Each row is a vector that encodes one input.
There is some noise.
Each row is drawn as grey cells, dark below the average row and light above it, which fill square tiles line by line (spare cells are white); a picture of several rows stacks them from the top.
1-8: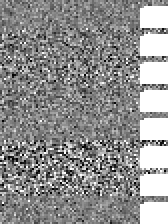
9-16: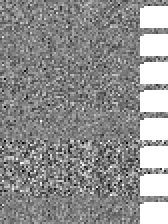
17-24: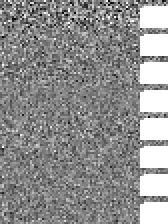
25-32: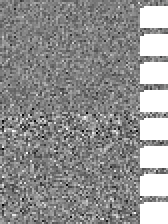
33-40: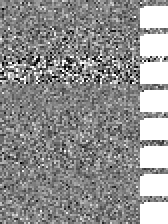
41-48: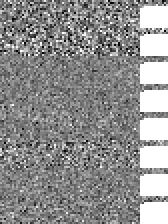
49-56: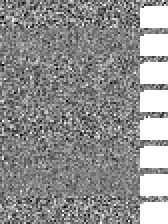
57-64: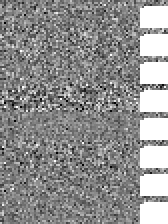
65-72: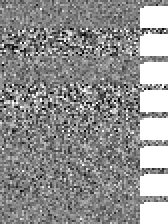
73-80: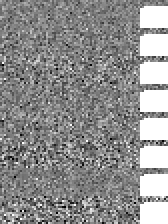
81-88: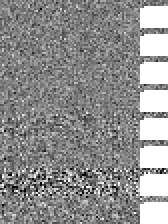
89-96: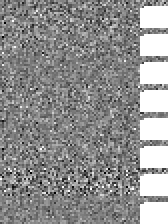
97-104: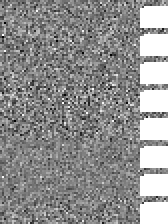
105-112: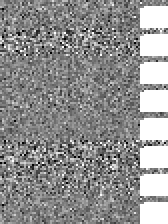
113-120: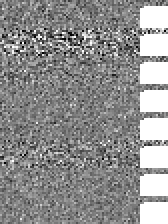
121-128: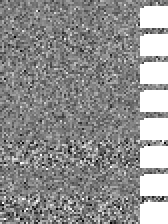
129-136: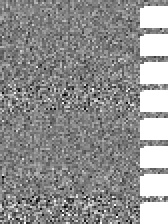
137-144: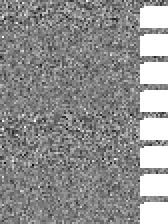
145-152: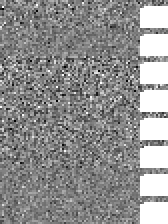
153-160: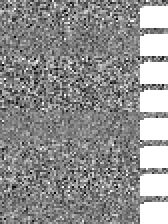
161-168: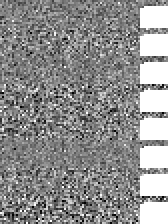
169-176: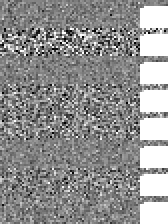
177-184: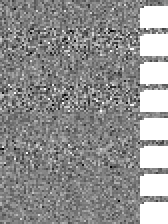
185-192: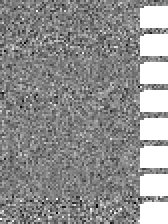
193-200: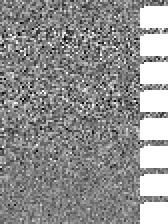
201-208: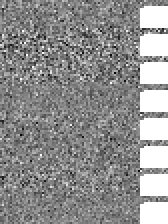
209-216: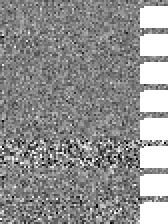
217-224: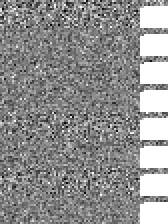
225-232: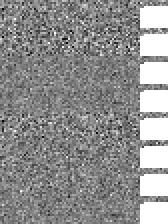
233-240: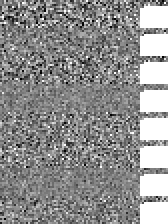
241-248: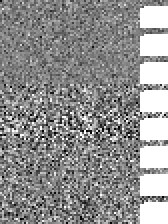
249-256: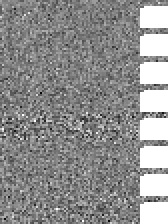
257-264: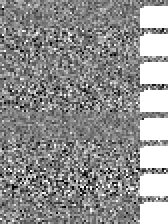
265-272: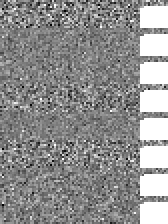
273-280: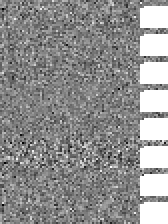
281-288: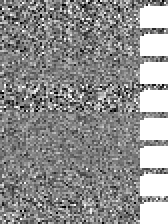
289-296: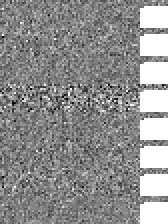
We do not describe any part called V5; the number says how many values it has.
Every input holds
either a true/false value and a value of V5, or a list of up to three points on an 11-point circle.
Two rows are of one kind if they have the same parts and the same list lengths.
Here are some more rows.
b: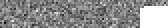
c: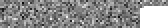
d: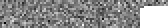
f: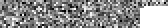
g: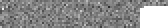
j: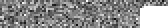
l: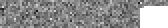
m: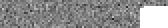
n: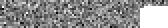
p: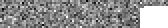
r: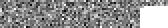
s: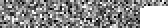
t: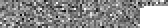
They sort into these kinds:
b, d
c, l, n, p
f, t
g, j, m, s
r

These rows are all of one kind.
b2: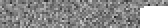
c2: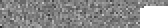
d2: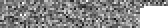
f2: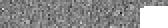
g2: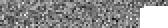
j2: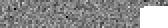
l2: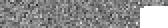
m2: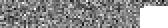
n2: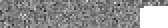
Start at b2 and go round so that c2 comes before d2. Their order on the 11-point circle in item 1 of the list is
b2, g2, f2, l2, c2, d2, j2, m2, n2.
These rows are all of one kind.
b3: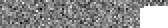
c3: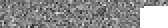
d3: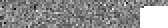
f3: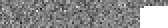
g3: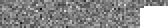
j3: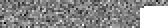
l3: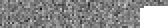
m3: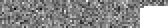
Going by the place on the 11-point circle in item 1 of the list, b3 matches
f3 and g3.
